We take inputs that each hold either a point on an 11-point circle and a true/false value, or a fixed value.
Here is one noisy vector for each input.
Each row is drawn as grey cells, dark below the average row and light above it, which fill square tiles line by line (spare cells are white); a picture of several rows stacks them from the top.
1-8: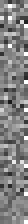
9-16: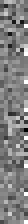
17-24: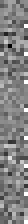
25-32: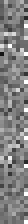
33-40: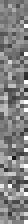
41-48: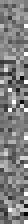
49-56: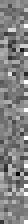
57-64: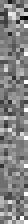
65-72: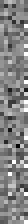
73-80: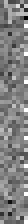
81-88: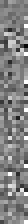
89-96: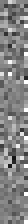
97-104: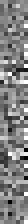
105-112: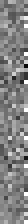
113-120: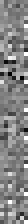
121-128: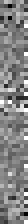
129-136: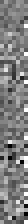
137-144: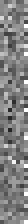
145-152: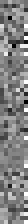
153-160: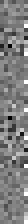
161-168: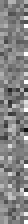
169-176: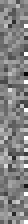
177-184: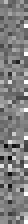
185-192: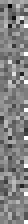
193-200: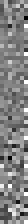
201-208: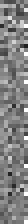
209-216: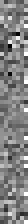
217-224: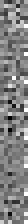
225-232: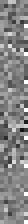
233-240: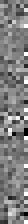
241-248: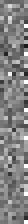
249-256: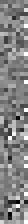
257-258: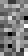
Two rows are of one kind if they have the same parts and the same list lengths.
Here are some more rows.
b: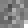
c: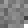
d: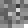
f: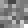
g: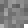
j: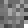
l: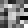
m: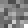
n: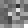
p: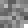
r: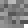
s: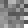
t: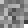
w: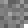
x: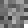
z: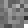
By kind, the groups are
b, c, f, g, j, l, m, p, r, s, t, w, x, z
d, n

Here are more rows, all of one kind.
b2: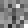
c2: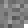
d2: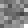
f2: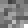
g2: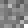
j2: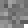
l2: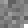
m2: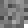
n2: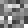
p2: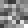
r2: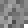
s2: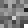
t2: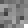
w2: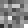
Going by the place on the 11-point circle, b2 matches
g2, n2, r2 and w2.
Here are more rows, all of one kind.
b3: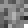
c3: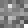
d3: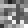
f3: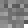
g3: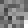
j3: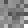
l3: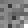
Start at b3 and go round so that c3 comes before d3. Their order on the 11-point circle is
b3, c3, g3, j3, l3, d3, f3.
